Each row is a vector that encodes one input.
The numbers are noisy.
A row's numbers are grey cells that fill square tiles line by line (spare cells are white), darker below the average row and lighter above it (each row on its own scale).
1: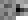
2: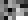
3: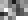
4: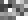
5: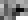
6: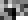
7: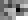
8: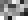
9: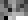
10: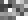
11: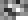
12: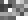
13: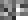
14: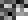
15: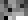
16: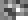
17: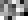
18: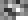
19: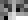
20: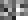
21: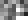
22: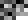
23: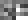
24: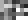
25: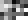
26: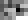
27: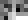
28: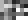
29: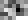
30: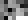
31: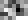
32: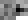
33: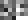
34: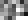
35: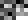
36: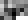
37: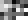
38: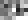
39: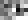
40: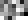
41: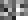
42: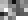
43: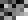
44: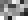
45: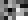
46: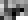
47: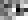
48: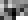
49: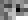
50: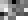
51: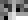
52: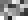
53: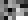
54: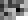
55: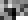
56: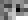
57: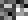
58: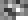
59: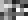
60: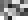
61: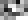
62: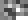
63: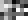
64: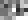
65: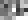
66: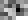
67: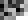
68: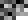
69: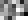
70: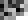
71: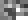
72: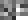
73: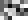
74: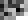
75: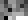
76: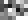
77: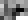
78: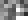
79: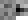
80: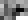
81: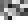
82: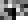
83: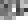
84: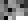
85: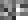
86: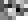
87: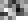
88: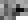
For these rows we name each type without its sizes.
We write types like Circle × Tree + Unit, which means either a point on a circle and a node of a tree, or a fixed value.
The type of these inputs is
Label.
